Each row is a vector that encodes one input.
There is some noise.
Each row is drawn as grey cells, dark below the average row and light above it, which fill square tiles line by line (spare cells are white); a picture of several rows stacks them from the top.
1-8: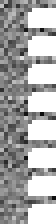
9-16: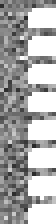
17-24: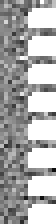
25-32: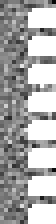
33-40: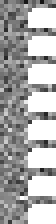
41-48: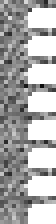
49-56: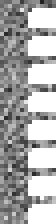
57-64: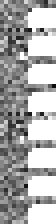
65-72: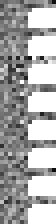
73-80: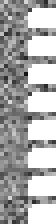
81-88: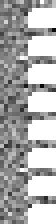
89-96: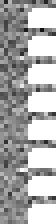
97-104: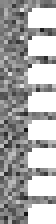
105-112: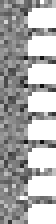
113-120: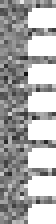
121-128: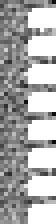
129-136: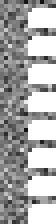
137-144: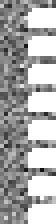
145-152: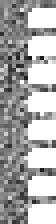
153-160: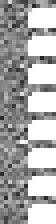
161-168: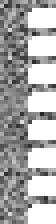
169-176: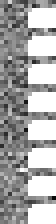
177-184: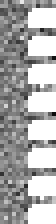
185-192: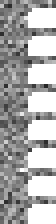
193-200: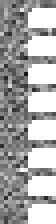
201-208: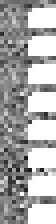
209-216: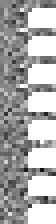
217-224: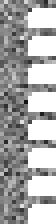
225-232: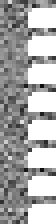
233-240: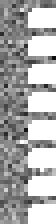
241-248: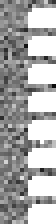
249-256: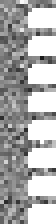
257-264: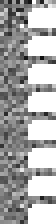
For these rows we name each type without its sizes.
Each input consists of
either a point on a circle, or a fixed value.
